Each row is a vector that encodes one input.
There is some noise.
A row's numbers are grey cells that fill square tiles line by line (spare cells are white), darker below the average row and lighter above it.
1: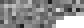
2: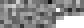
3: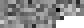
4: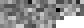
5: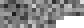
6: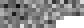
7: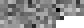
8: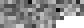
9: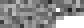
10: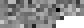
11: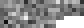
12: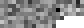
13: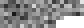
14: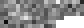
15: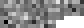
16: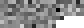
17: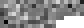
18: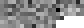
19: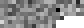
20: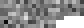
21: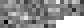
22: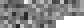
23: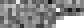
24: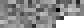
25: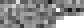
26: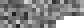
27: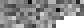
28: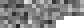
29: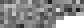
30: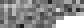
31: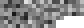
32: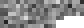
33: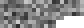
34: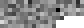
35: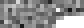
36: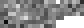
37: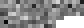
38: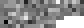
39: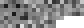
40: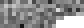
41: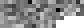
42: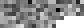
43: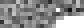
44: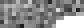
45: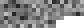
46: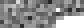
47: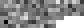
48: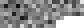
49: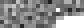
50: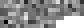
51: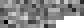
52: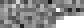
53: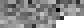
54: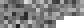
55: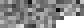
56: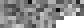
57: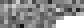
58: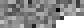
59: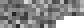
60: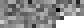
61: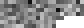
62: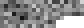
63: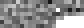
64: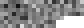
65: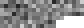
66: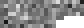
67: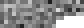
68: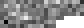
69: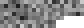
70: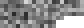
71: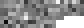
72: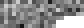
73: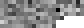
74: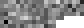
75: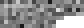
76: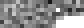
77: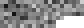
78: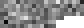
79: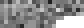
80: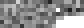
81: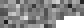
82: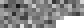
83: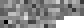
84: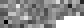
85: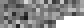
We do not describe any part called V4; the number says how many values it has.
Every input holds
a point on a 6-point circle, a point on a 5-point line, a true/false value and a value of V4.
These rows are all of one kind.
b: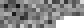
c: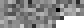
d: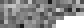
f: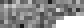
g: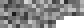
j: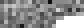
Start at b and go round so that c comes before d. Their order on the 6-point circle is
b, g, f, j, c, d.
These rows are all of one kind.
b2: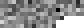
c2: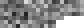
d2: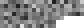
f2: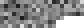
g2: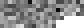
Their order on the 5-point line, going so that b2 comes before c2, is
b2, g2, c2, d2, f2.
